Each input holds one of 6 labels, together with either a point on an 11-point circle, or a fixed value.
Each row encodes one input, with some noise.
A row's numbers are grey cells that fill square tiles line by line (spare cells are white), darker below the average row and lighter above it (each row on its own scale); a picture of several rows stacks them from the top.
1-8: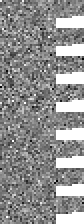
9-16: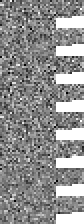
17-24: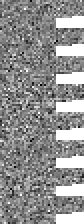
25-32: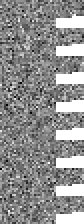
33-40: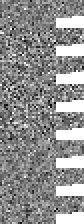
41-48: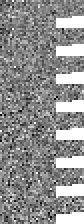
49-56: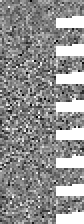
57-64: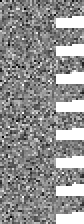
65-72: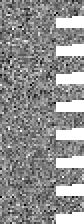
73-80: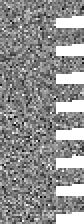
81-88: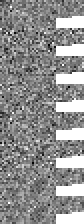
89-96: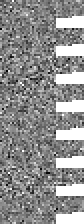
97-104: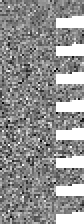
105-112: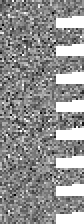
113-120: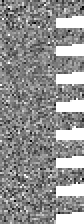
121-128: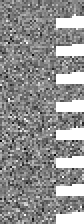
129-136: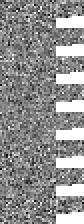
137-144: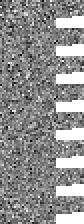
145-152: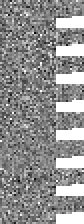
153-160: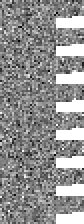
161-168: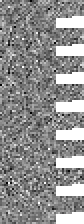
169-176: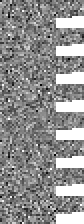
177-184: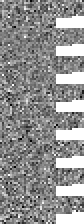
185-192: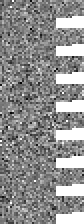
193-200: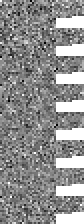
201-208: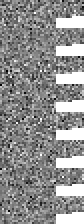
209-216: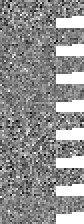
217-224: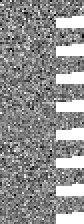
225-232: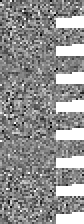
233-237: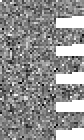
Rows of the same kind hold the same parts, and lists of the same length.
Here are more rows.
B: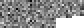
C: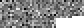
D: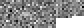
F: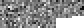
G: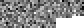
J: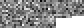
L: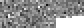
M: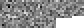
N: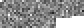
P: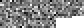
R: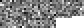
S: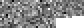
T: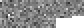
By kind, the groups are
B, D, F, G, J, L, M, N, S, T
C, P, R

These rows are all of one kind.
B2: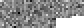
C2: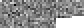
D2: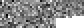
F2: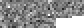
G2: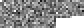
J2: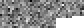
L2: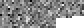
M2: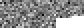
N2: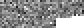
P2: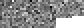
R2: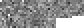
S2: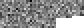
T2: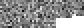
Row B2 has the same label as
J2, L2, P2 and S2.
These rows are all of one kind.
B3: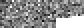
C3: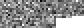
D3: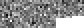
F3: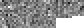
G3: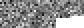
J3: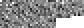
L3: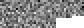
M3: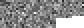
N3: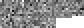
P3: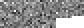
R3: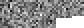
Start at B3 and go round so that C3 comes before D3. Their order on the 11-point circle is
B3, R3, J3, P3, C3, D3, G3, F3, N3, L3, M3.
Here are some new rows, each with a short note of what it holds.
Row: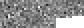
a point on an 11-point circle and one of 6 labels
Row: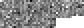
a point on an 11-point circle and one of 6 labels
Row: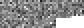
a point on an 11-point circle and one of 6 labels
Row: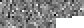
one of 6 labels
